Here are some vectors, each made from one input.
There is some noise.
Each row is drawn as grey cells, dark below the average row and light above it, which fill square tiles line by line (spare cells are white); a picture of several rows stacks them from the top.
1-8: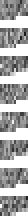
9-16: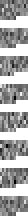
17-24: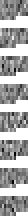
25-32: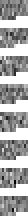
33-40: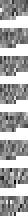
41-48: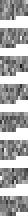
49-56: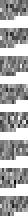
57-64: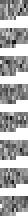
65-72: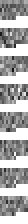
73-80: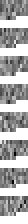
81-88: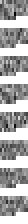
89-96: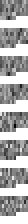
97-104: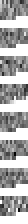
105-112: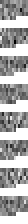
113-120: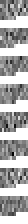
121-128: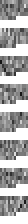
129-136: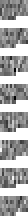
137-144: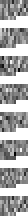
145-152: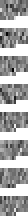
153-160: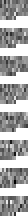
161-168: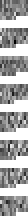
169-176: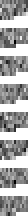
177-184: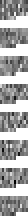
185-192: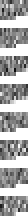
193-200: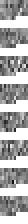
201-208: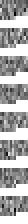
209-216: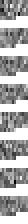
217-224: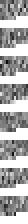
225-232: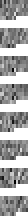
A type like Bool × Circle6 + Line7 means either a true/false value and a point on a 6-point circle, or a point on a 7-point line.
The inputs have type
(Circle18 + Line4) × Tree8.
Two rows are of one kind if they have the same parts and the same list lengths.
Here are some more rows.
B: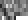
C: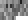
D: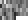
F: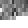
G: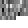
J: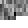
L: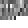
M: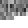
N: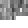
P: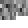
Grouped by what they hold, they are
B, C, D, F, J, M, N
G, L, P

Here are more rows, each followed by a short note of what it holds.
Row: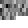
a point on a 4-point line and a node of an 8-node tree
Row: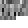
a point on a 4-point line and a node of an 8-node tree
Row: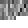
a point on a 4-point line and a node of an 8-node tree
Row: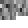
a point on a 4-point line and a node of an 8-node tree
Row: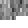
a point on an 18-point circle and a node of an 8-node tree
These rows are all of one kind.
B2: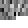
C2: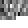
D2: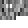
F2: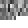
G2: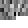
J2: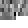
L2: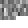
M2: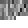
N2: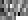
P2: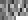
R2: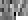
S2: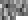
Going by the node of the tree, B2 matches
G2, J2 and R2.
